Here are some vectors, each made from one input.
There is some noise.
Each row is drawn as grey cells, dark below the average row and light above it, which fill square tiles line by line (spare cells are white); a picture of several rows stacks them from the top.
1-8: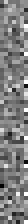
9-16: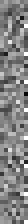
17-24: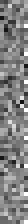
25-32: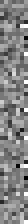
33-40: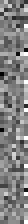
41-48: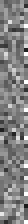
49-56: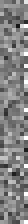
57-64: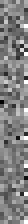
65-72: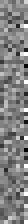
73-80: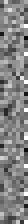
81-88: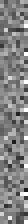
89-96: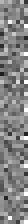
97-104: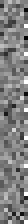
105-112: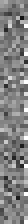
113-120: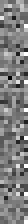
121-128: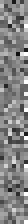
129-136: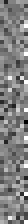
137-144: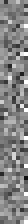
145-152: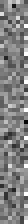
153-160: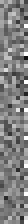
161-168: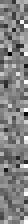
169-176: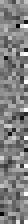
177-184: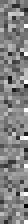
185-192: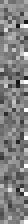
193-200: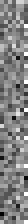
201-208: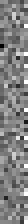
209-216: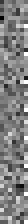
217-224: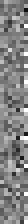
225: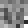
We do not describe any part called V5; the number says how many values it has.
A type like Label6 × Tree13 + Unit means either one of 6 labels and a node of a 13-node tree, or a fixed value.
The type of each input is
Bool × Bool × Bool × Bool × V5 + Label7 × Label7.
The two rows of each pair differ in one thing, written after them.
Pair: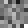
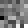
the value of V5
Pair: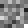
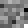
one of the four true/false values
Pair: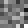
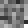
the value of V5
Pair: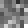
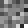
the value of V5
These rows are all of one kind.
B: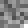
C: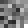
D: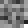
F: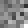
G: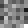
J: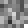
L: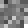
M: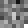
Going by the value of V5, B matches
F and L.
